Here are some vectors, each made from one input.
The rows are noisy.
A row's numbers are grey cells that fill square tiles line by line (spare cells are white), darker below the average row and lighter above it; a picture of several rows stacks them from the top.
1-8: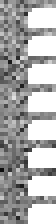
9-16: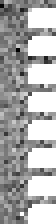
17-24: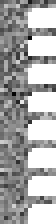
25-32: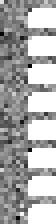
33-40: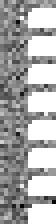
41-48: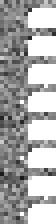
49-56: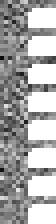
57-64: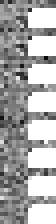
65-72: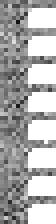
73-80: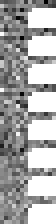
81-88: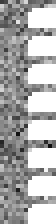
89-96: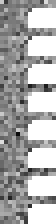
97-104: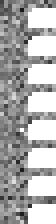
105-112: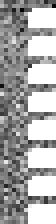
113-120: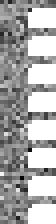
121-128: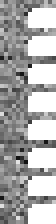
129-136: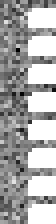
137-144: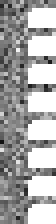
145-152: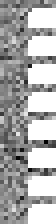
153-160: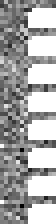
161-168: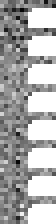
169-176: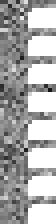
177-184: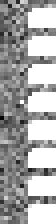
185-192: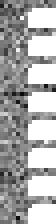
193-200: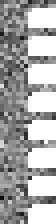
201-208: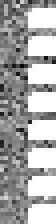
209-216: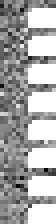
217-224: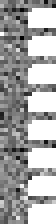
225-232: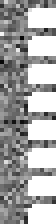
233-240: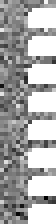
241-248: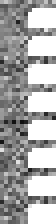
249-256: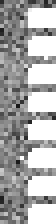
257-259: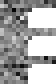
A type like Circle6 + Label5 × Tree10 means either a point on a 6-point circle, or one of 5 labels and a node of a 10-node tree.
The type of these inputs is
Circle10 × (Label5 + Line10).
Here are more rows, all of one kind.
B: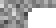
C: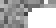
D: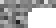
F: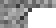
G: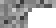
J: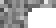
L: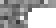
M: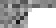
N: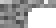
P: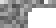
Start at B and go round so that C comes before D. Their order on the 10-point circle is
B, C, J, L, D, N, P, M, F, G.
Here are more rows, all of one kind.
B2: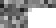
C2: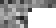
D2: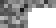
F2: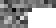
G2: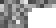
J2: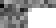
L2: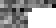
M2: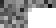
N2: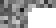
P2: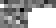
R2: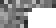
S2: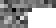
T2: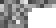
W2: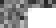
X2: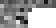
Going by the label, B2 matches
D2, J2, M2 and N2.
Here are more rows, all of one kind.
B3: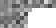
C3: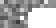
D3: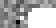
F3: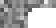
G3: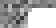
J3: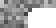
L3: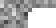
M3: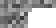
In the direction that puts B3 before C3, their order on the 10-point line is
G3, D3, L3, J3, F3, B3, C3, M3.
